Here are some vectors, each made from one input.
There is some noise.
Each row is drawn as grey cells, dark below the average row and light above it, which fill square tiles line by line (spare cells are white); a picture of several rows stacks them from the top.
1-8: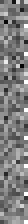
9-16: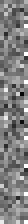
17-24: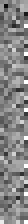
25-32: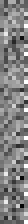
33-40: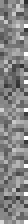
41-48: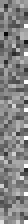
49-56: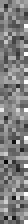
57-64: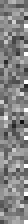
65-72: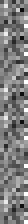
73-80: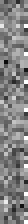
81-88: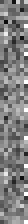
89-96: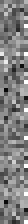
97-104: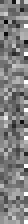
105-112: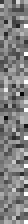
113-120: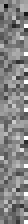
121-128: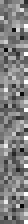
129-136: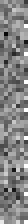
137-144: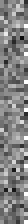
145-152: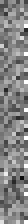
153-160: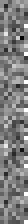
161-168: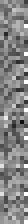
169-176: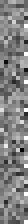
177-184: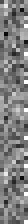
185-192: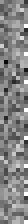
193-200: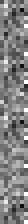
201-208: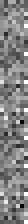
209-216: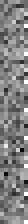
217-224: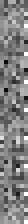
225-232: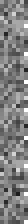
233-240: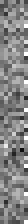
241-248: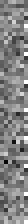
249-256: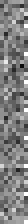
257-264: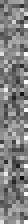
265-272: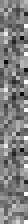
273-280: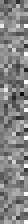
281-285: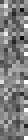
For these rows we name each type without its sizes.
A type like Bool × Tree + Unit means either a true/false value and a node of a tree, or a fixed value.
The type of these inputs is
Circle + Line.
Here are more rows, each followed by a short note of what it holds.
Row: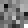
a point on a line
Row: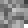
a point on a circle
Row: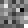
a point on a line
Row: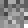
a point on a circle
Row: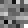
a point on a line
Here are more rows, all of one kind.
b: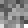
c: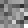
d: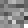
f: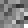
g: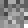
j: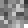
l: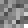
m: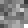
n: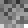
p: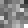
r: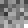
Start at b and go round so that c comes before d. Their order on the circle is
b, n, l, f, c, d, g, r, j, p, m.
